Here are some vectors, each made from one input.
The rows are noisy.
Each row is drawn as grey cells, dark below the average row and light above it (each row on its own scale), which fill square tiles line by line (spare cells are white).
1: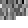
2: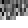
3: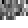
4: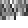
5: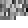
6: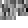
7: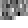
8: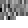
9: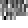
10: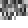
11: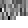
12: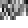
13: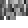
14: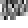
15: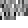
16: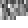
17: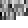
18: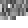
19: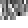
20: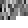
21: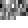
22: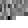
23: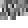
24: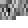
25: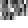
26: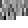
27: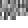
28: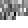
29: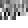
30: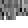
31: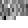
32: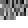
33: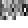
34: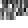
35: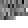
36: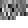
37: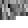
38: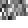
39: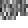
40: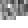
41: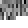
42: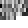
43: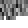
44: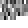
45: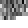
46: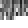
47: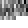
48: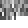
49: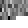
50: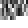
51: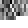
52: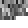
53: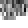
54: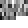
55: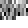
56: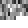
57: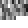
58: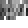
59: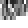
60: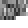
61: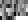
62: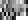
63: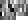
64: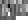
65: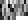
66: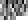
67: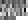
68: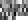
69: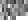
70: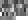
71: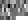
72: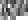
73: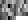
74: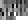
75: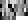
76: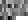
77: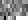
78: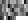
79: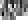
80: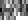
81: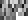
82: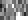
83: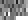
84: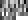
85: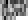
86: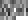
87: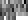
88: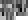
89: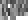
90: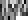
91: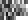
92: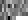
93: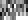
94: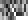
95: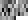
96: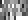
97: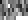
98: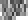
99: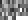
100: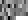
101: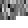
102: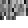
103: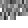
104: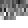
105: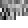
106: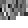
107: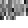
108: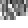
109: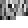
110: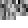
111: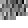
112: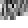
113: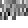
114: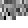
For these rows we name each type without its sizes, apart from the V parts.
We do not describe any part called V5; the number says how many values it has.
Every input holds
a true/false value, together with either a point on a circle, or a value of V5.
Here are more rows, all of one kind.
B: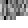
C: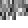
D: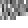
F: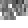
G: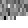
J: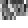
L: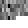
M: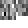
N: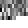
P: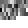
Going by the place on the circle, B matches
G and P.
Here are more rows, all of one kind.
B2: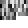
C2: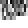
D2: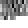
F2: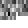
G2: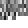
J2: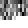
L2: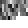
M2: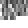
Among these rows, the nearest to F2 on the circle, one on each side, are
C2 and J2.
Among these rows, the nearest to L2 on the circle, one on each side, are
G2 and J2.
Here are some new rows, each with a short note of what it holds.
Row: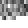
a point on a circle and a true/false value
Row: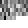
a point on a circle and a true/false value
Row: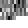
a point on a circle and a true/false value
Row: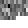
a point on a circle and a true/false value
